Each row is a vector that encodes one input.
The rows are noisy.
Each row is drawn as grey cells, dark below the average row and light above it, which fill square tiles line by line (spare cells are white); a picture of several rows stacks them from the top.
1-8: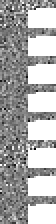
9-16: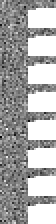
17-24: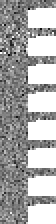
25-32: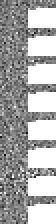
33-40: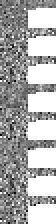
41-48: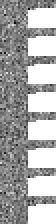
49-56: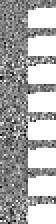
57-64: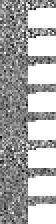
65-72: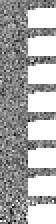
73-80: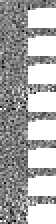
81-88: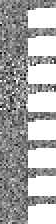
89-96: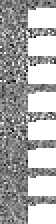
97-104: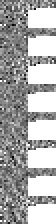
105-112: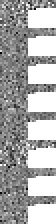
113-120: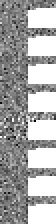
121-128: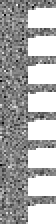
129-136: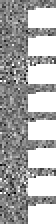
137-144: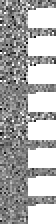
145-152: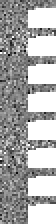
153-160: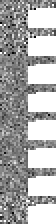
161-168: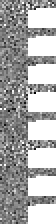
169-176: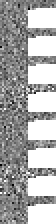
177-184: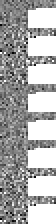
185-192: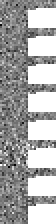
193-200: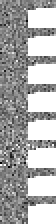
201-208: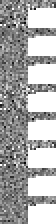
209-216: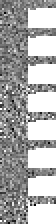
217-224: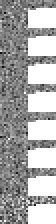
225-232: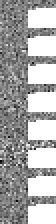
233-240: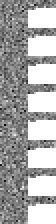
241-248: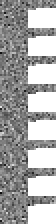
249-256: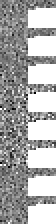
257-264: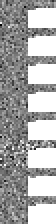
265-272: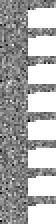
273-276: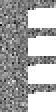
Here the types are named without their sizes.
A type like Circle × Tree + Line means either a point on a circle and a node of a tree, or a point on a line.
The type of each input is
(Bool × Bool × Bool + Unit) × Line × (Tree × Tree × Tree × Tree × Tree + Unit).
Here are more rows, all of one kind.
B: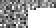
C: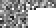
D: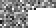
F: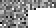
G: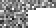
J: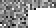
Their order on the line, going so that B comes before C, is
F, J, B, D, G, C.
